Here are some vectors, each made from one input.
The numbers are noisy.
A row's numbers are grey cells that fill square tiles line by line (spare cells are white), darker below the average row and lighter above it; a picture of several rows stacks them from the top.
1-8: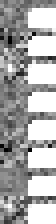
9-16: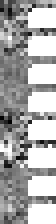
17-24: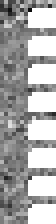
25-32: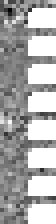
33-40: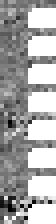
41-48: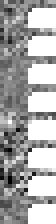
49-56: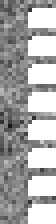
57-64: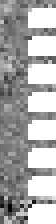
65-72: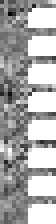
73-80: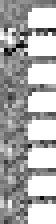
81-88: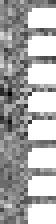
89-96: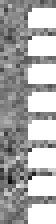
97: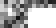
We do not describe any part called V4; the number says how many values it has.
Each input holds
a point on a 5-point line, together with either a point on a 7-point line, or a value of V4.
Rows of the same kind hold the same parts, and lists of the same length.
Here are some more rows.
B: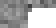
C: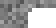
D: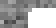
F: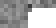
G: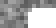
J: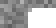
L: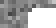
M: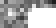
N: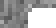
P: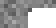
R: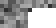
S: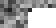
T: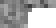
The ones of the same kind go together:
B, F, L, P, R, S, T
C, D, G, J, M, N

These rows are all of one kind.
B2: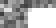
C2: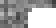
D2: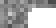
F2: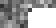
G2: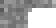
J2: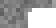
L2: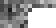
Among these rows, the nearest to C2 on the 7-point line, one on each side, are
D2 and F2.
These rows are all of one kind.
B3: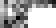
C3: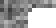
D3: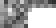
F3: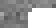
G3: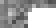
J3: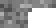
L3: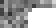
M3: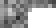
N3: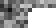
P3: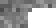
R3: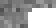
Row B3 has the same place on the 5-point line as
F3 and G3.
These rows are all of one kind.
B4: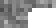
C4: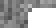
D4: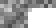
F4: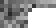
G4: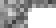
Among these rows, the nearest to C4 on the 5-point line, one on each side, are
D4 and G4.
